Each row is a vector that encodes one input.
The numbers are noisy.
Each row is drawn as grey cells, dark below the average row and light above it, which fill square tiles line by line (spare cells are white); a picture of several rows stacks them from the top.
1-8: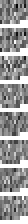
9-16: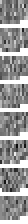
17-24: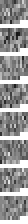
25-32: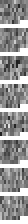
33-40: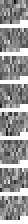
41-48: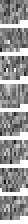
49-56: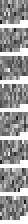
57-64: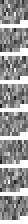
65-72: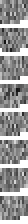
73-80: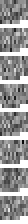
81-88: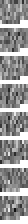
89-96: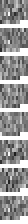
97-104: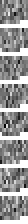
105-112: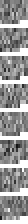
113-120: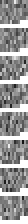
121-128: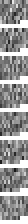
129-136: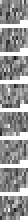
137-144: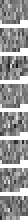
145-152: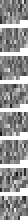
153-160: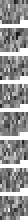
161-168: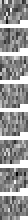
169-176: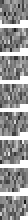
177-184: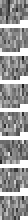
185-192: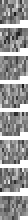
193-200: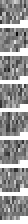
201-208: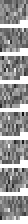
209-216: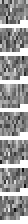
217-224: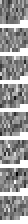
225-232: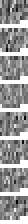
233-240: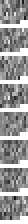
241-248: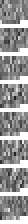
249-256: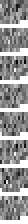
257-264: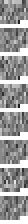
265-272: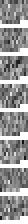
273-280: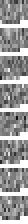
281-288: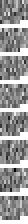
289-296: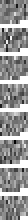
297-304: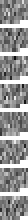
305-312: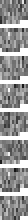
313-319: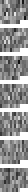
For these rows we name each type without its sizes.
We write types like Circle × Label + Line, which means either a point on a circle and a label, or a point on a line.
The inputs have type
(Bool × Bool × Bool + Unit) × Line × Tree.
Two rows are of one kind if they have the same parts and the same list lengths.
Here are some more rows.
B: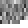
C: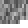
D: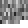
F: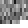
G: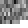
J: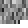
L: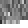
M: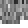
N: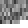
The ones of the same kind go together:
B, C, J, M
D, F, G, L, N

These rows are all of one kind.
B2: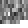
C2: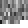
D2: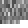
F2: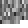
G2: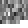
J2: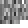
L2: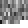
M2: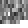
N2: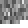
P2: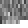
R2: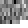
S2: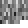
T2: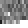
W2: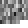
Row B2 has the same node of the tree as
G2, M2 and W2.
